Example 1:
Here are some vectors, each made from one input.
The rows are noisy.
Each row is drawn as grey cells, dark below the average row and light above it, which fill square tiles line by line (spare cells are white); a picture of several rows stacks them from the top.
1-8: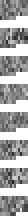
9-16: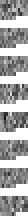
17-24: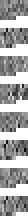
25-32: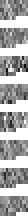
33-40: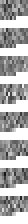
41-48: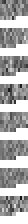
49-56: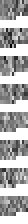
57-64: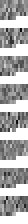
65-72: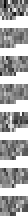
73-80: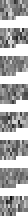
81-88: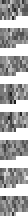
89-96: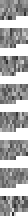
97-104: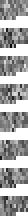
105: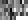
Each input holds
a point on a 10-point line.
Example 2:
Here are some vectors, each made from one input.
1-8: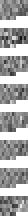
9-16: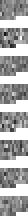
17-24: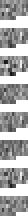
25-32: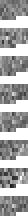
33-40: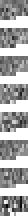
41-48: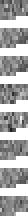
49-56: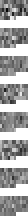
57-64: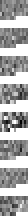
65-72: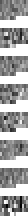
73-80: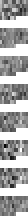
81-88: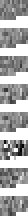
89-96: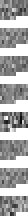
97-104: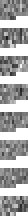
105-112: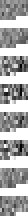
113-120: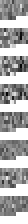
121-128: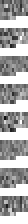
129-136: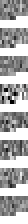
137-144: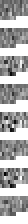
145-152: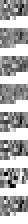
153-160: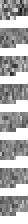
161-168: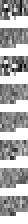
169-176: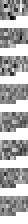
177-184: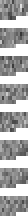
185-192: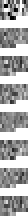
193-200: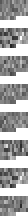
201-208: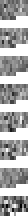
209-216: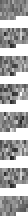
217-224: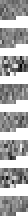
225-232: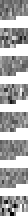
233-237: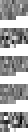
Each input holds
a point on a 9-point circle.
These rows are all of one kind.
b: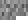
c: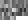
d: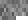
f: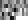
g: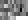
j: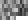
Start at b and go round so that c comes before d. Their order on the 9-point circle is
b, j, c, d, g, f.
